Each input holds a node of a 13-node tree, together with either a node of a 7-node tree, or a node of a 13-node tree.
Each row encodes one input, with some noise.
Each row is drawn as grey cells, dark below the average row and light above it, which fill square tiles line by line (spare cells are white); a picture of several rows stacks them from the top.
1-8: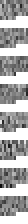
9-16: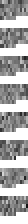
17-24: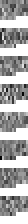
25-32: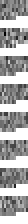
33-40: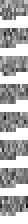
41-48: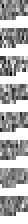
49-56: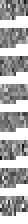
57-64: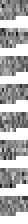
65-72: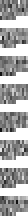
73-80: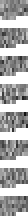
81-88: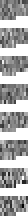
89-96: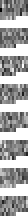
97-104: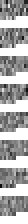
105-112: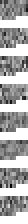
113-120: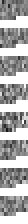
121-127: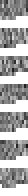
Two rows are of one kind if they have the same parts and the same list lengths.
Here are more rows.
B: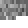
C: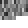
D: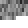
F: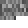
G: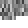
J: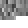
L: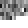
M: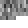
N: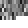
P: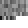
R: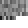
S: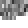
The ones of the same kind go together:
B, C, D, G, J, L, M, P, R, S
F, N

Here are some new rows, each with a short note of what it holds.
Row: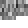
a node of a 7-node tree and a node of a 13-node tree
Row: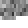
a node of each of two 13-node trees
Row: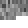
a node of each of two 13-node trees
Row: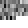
a node of each of two 13-node trees
